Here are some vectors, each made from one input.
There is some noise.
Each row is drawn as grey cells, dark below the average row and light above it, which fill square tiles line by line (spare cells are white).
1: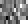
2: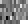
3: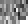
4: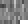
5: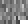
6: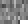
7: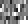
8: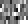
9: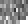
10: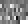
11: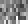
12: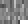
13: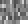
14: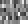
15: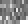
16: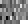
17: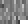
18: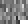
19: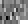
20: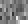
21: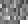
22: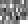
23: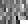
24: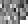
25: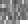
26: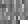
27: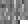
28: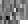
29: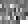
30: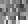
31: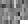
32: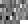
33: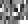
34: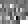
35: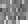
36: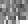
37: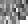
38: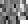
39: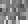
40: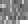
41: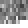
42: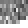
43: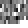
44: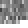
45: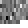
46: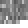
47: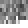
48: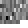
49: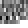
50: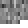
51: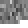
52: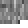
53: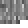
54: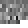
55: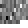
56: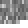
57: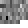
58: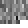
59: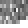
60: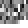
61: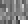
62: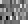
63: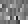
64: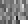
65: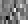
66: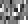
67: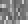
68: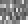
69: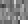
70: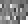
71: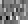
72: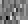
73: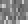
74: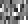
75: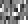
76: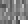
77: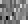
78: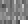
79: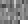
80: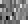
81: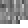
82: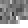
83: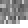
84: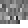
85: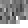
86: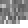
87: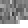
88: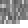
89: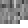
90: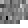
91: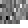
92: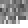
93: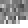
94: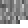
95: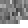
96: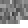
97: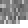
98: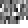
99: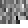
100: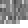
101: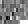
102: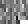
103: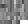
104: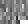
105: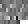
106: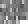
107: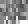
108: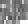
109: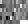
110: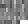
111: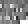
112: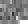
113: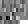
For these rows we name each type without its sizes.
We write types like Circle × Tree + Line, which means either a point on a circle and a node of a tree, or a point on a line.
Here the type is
Circle + Unit.
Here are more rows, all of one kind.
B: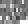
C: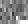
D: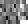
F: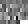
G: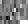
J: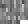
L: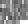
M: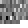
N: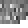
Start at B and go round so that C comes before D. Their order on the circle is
B, L, C, G, M, D, J, F, N.
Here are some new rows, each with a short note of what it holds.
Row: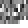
a fixed value
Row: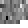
a point on a circle
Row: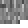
a point on a circle
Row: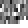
a fixed value
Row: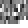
a fixed value
